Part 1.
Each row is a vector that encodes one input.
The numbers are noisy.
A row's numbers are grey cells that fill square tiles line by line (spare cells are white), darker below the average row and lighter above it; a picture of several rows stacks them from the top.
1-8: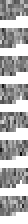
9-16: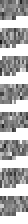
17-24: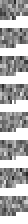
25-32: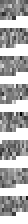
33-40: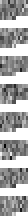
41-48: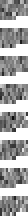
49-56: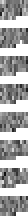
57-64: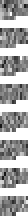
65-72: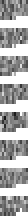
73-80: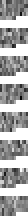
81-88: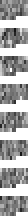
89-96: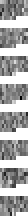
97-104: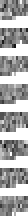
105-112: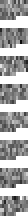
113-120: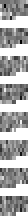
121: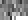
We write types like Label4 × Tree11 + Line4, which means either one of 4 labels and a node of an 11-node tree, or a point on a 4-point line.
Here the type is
(Bool × Bool × Bool × Bool + Unit) × Circle6.
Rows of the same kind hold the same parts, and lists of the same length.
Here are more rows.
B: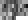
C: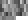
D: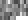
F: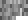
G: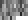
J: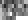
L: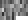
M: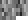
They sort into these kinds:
B, J
C, D, F, G, L, M

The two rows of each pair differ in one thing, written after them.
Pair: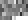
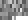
one of the four true/false values
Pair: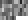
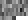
the place on the 6-point circle
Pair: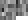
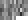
the place on the 6-point circle
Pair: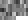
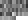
the place on the 6-point circle
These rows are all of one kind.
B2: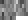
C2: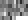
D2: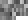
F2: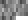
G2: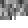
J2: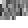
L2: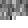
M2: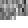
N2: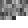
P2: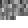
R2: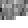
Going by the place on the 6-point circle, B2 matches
C2, F2, G2 and L2.
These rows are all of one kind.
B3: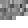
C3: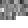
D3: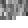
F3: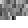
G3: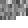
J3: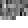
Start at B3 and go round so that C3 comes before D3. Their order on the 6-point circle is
B3, G3, F3, J3, C3, D3.
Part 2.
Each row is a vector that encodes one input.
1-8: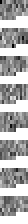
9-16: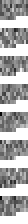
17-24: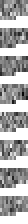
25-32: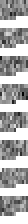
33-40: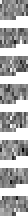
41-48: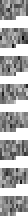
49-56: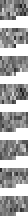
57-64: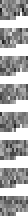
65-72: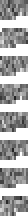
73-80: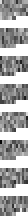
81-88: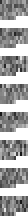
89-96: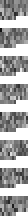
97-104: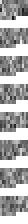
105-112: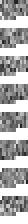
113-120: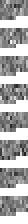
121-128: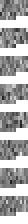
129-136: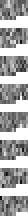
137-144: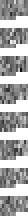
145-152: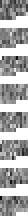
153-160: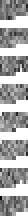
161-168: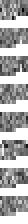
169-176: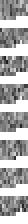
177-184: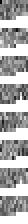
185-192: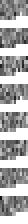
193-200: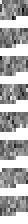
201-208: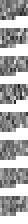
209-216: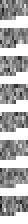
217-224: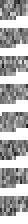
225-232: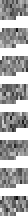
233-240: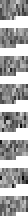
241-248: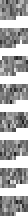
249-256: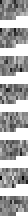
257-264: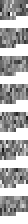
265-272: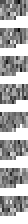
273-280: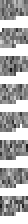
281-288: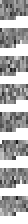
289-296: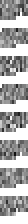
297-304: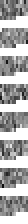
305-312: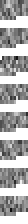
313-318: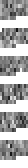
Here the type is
(Bool × Bool × Bool + Unit) × Circle6.
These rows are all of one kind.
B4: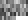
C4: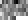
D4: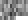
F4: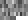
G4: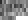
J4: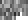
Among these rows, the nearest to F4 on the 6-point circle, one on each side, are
C4 and G4.
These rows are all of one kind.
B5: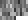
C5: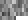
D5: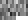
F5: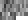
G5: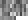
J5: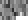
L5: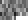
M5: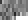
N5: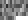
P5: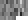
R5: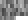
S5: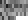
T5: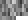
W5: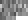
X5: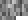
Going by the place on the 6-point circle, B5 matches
C5, G5, T5 and X5.
